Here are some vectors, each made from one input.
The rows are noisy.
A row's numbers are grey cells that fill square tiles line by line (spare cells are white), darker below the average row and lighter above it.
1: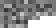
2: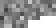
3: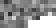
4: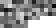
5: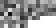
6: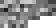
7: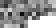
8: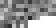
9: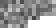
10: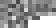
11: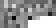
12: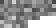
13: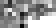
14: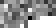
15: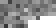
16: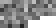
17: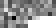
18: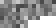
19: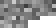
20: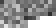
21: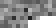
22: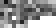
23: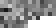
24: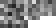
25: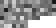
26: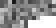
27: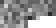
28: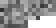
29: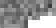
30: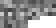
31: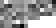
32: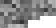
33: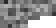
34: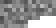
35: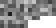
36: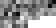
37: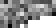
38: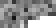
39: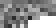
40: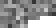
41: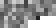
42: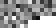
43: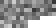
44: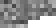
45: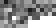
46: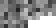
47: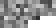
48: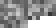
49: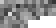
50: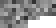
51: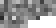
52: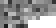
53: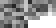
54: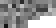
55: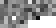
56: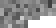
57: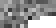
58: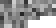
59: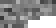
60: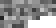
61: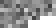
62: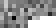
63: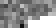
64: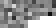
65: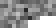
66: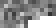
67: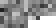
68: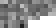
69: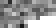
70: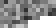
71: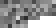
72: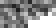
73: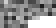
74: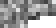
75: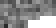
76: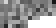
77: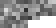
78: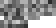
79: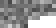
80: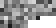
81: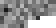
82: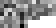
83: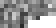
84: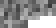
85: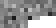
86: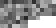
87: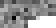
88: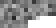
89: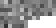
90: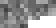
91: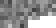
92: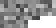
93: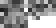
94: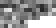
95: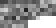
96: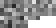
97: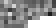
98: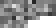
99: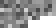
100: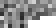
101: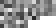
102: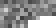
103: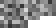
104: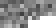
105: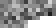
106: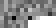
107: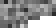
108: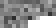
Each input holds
a node of a 7-node tree, together with either one of 6 labels, or a node of a 7-node tree.
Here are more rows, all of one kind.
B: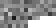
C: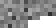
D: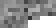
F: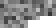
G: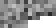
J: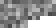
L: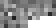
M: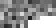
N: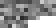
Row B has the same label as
C, G and N.
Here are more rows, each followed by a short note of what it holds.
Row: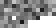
one of 6 labels and a node of a 7-node tree
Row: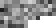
one of 6 labels and a node of a 7-node tree
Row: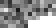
a node of each of two 7-node trees
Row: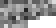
a node of each of two 7-node trees
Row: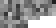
one of 6 labels and a node of a 7-node tree
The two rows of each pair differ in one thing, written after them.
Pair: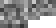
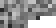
the label
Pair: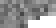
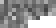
the node of the tree
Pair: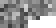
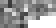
the label
